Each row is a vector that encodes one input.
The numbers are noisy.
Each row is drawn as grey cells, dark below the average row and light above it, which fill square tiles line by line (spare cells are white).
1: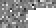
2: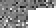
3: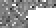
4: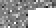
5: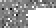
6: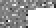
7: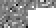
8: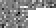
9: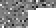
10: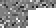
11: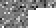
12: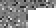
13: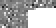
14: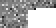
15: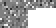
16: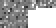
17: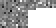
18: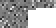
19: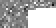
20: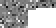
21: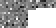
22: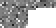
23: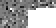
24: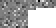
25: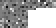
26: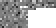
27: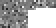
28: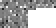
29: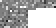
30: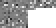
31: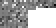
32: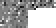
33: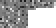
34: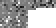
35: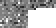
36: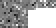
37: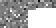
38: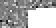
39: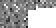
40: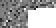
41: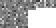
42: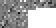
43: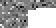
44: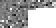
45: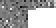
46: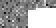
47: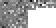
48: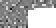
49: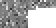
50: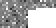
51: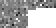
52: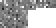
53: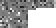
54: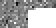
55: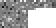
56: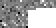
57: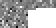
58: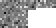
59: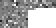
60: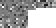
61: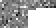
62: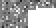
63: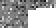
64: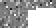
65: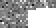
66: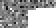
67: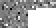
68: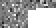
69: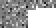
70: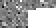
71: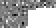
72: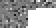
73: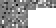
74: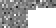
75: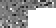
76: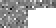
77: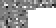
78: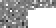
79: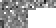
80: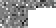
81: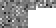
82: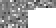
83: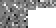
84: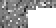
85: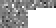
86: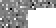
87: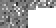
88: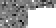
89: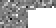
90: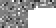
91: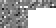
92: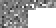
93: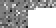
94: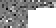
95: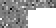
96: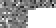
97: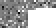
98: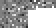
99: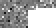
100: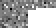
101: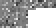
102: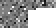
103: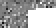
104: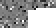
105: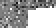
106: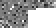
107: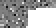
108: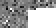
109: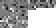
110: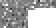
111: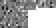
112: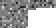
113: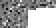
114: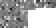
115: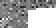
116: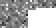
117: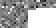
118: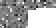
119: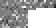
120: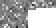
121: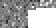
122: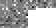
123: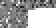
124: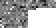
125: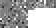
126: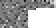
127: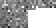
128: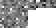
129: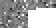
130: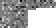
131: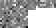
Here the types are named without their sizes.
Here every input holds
a point on a line and a node of a tree, together with either a fixed value, or a node of a tree.
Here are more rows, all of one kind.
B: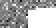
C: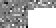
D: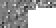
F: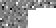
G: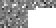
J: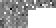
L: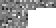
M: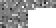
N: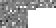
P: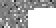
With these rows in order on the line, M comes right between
B and L.
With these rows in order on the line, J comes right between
B and F.
